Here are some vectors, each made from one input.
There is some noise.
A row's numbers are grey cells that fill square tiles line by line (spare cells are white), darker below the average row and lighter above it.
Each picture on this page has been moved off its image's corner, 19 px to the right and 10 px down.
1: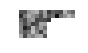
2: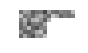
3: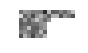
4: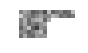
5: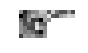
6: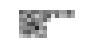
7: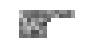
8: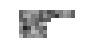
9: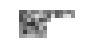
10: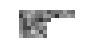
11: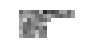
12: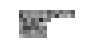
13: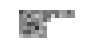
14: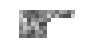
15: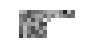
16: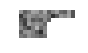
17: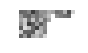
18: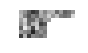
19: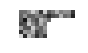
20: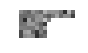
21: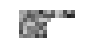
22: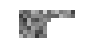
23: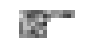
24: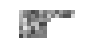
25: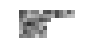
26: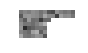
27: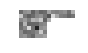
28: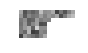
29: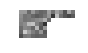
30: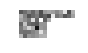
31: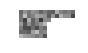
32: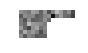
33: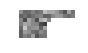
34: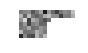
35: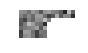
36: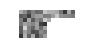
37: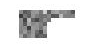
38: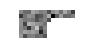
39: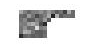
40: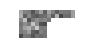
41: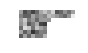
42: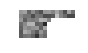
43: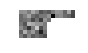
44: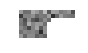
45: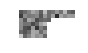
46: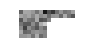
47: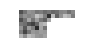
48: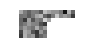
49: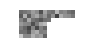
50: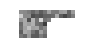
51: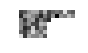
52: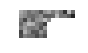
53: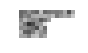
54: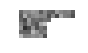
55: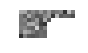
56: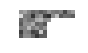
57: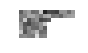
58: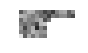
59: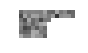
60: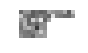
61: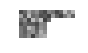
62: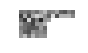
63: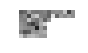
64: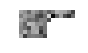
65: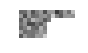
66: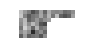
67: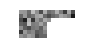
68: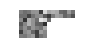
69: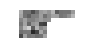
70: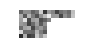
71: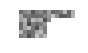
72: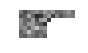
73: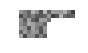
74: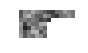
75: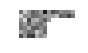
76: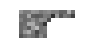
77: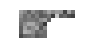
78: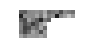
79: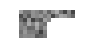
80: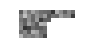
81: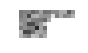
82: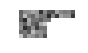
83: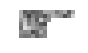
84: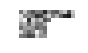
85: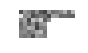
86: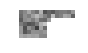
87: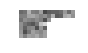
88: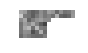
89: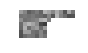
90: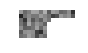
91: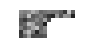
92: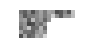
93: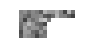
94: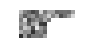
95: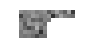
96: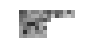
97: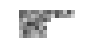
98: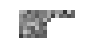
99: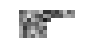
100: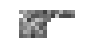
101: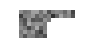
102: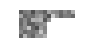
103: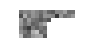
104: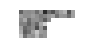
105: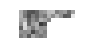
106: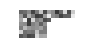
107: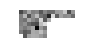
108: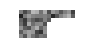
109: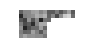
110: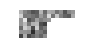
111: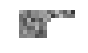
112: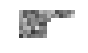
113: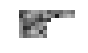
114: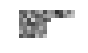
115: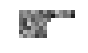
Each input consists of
a point on a 6-point circle.
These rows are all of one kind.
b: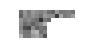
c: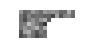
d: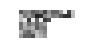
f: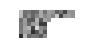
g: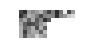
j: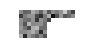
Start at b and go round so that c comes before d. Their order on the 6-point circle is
b, j, c, f, d, g.
